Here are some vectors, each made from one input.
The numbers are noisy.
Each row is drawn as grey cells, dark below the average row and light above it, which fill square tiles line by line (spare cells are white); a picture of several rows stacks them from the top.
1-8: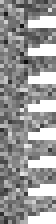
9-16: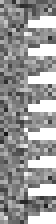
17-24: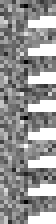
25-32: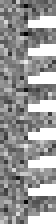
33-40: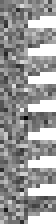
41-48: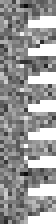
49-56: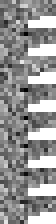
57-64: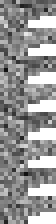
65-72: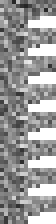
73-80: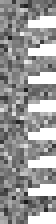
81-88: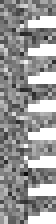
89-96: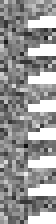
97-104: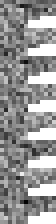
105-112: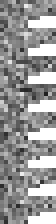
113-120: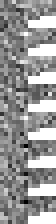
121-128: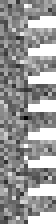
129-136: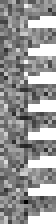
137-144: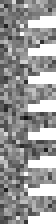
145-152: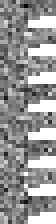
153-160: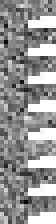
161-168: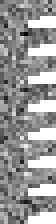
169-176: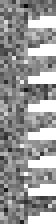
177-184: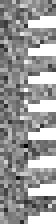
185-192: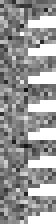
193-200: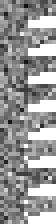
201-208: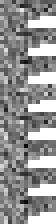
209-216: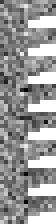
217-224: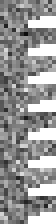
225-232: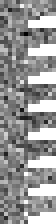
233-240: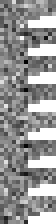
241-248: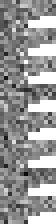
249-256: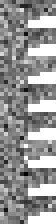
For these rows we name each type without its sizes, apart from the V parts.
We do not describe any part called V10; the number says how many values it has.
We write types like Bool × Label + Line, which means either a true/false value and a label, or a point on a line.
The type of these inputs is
Bool × Line + V10.
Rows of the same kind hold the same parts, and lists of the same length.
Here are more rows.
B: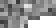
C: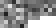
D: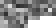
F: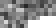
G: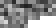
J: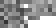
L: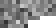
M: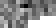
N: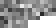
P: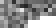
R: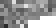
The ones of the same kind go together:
B, J, L, N, R
C, D, F, G, M, P

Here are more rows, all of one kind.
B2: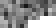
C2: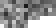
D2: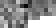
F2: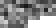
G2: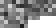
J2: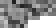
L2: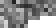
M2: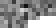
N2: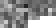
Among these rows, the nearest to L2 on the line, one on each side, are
D2 and J2.
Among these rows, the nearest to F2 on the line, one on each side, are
B2 and D2.
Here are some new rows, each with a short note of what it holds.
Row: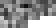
a point on a line and a true/false value
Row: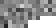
a value of V10
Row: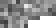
a value of V10
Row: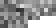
a value of V10
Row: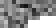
a point on a line and a true/false value
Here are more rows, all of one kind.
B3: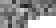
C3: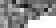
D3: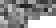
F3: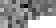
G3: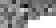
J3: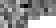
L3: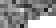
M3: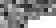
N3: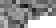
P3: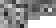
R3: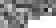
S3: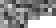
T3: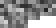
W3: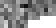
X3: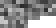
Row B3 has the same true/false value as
F3, G3, J3 and W3.
